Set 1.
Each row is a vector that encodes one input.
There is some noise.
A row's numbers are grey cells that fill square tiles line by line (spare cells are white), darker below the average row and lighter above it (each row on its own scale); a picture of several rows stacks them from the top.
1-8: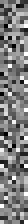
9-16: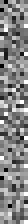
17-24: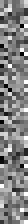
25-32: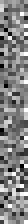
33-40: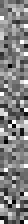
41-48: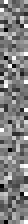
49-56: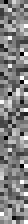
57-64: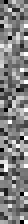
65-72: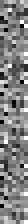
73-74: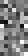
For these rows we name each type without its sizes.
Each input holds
a list of points on a line.
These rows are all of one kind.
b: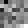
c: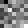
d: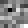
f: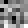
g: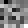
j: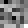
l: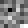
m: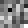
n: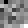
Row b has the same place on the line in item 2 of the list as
c, d and n.
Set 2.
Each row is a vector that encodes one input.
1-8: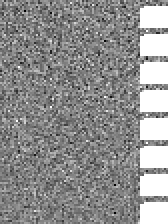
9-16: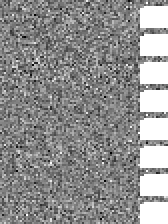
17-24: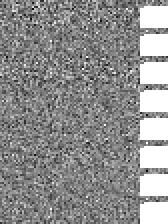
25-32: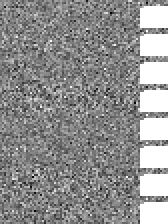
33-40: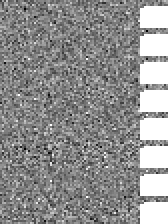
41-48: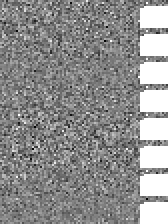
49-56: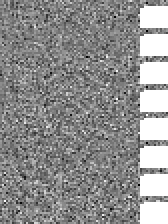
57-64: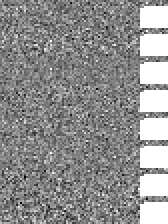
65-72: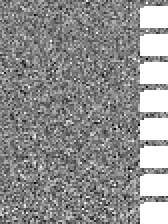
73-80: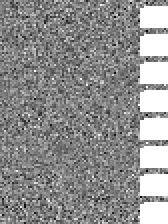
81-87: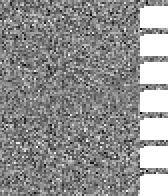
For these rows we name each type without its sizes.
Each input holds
a list of points on a line.
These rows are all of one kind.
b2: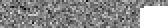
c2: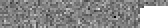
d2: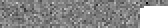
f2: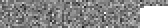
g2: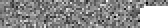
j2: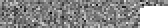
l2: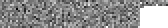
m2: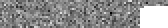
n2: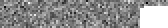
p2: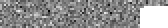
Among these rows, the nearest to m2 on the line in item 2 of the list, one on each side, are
g2 and p2.
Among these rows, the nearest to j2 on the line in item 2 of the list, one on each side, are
d2 and n2.
